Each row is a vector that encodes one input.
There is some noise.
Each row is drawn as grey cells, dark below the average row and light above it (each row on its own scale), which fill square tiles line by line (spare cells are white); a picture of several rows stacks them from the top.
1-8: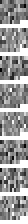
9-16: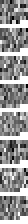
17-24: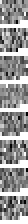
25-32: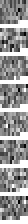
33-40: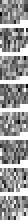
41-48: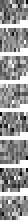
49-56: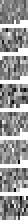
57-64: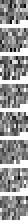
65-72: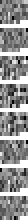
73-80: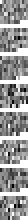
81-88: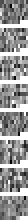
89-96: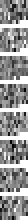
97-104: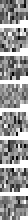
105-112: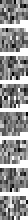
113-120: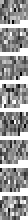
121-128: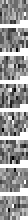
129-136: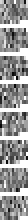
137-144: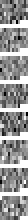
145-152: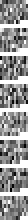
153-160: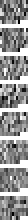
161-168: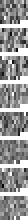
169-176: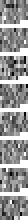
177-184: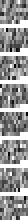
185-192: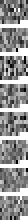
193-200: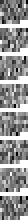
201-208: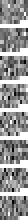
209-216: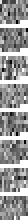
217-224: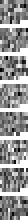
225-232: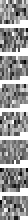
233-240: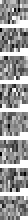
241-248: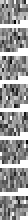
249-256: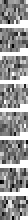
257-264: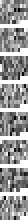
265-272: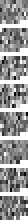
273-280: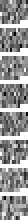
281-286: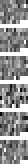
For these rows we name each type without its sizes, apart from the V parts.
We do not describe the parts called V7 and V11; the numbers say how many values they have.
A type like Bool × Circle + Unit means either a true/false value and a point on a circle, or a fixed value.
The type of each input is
(Bool × Bool × Bool × Bool + V7) × V11 + Line.
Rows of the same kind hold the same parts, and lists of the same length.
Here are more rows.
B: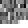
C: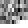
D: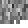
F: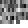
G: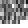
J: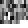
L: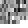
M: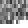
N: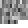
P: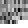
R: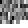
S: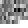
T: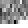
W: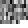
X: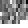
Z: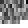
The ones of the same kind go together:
B, C, J, L, M, N, P, S, T, W
D, F, R
G, X, Z

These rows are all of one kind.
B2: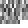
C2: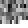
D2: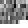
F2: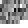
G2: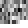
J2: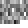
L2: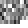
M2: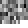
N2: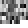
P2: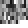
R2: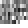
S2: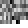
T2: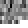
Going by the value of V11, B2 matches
C2 and F2.
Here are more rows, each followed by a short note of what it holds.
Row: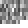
four true/false values and a value of V11
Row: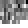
a point on a line
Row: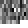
a point on a line
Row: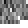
a value of V7 and a value of V11
